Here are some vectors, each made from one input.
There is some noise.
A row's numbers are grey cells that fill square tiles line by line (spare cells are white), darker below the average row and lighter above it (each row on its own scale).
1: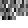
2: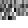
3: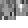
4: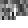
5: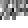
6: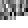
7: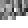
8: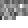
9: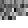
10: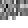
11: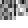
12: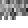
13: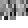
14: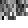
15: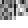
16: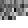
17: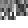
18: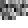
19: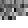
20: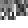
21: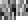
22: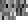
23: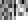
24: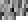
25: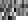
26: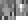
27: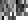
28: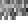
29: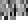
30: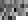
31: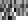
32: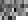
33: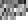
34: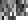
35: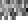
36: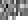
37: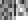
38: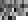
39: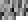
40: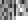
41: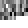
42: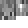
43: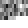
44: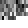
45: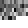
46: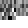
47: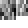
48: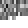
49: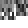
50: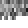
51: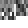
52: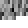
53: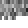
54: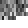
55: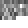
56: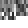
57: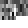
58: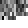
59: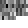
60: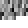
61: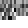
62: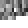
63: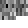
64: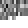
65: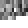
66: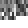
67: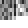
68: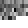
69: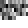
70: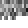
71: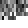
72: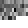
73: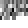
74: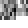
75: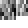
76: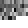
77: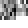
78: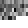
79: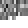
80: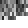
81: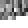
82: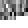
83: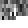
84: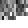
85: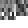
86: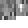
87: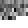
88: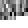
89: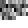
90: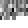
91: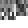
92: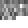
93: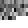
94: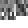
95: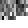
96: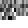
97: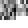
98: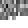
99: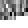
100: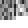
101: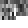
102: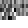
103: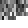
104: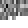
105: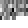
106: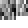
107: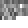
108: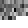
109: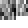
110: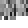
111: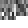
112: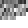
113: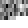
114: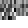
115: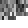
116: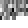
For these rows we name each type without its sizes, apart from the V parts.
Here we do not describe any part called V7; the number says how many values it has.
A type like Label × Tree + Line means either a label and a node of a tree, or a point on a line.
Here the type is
Bool × (Line + V7).
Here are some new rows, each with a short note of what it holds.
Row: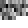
a point on a line and a true/false value
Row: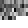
a point on a line and a true/false value
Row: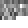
a true/false value and a value of V7
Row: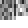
a true/false value and a value of V7
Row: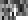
a point on a line and a true/false value
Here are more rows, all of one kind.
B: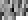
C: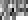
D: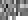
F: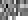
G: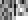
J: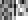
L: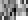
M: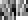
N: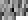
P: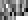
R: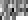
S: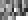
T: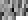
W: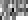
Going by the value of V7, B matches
M, N and T.
